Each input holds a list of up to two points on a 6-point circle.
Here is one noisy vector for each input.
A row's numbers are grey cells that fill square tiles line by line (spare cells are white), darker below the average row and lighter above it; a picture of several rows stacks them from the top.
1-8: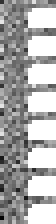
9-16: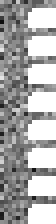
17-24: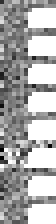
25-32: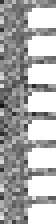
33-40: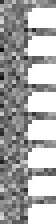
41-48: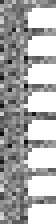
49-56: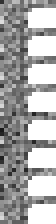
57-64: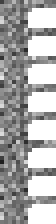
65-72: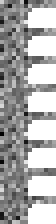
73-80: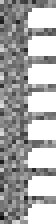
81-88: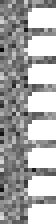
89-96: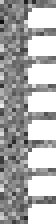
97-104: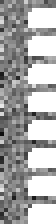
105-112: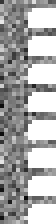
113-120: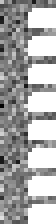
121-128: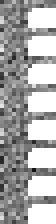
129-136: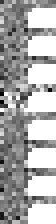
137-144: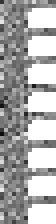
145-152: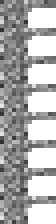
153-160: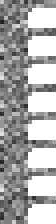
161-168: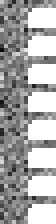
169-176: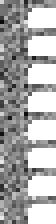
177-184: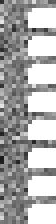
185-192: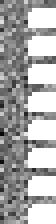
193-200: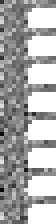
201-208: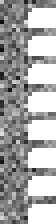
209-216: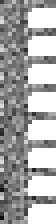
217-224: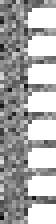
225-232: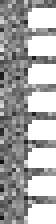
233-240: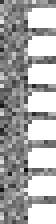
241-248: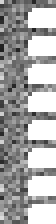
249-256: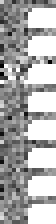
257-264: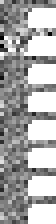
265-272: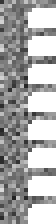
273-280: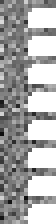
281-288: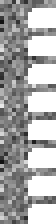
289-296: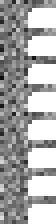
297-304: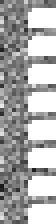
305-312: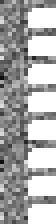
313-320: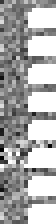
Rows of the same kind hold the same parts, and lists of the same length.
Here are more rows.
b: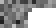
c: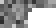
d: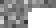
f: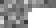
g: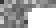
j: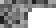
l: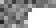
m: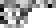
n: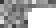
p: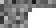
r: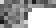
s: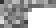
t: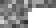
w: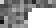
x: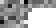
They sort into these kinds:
b, c, j, l, p, r, w, x
d, f, g, n, s, t
m

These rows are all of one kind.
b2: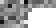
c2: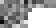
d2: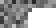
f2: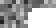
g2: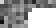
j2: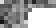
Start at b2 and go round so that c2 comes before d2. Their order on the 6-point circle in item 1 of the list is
b2, c2, j2, g2, d2, f2.
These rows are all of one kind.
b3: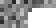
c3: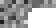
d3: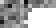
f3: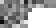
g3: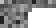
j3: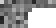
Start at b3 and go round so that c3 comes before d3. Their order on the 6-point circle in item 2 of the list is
b3, c3, f3, d3, j3, g3.
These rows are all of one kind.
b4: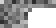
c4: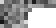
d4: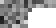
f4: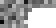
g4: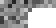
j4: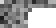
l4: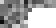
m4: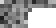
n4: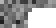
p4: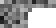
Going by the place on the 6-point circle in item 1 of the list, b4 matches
c4, j4, m4 and p4.
